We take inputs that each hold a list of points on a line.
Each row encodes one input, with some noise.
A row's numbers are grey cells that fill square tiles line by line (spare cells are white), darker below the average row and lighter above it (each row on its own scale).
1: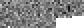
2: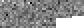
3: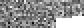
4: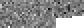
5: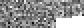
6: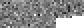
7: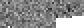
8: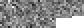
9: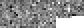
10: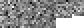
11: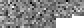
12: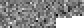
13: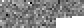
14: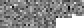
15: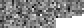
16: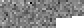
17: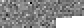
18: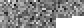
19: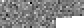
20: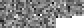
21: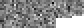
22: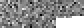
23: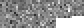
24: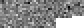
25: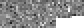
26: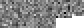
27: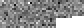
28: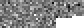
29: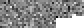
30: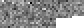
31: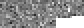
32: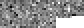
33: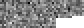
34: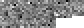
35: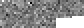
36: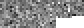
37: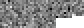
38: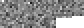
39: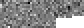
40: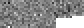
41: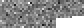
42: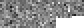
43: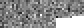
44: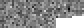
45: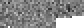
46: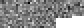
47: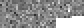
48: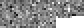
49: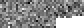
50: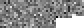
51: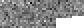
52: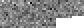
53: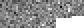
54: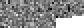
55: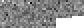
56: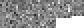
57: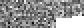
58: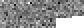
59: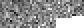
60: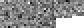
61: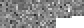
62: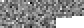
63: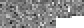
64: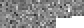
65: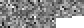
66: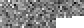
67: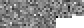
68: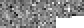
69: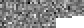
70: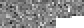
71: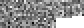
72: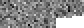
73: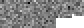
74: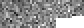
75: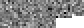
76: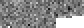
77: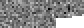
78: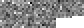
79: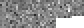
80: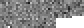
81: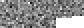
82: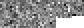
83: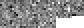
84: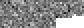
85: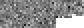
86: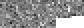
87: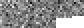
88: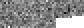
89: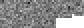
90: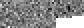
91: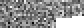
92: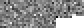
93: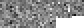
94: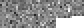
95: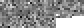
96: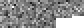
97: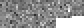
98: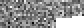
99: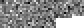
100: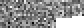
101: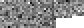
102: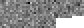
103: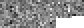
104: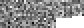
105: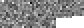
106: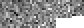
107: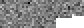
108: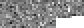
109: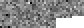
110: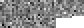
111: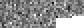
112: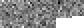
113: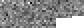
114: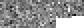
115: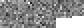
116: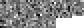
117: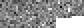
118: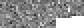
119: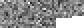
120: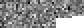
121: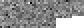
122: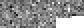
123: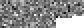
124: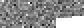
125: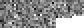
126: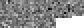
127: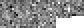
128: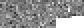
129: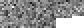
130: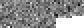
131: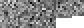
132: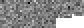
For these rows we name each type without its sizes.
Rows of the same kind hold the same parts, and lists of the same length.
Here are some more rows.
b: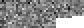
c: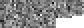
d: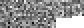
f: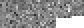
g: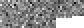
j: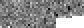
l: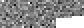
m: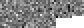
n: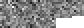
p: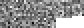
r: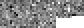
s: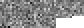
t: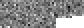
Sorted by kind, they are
b, c, j, m, t
d, p
f, r
g, l, n, s

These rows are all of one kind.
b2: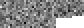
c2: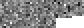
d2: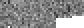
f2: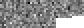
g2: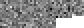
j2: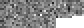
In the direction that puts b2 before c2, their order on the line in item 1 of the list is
b2, d2, c2, g2, j2, f2.
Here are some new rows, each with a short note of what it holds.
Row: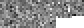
a list of one item
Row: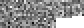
the empty list
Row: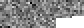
a list of two items
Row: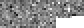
a list of one item
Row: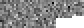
a list of three items
